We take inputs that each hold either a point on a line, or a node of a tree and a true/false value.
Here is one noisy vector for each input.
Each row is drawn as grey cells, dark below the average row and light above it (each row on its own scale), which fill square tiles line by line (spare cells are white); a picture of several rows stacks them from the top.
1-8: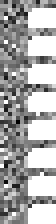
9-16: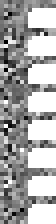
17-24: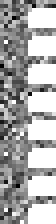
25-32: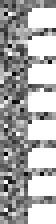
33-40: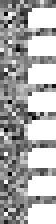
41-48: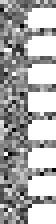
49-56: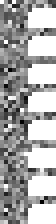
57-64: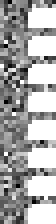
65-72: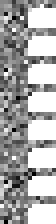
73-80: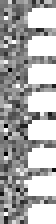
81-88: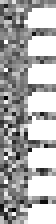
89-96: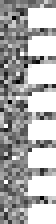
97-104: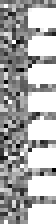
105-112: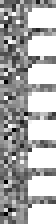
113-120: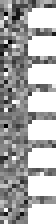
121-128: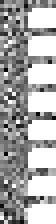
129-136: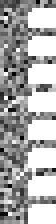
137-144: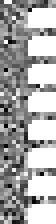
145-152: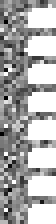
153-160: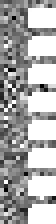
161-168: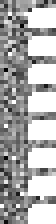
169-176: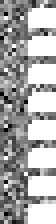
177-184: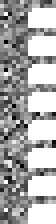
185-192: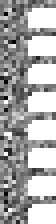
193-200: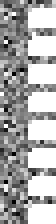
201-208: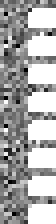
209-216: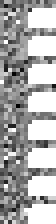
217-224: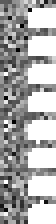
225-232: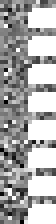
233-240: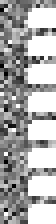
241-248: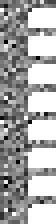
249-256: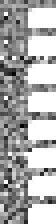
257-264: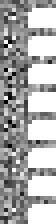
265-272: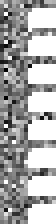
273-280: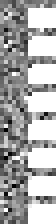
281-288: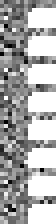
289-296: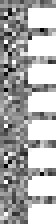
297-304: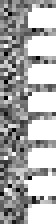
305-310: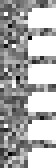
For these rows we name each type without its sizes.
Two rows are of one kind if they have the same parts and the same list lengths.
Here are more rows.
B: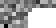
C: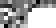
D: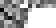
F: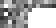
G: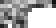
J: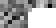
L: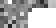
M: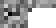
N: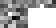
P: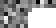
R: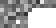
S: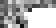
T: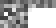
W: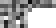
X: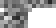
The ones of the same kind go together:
B, C, F, J, L, M, N, P, R, T, W, X
D, G, S

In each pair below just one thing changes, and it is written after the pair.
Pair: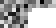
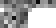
the true/false value
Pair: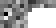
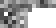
the true/false value
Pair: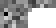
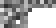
the node of the tree
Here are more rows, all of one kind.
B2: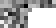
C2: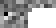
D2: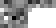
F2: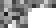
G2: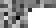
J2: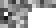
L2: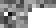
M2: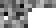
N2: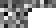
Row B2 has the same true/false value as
J2 and L2.
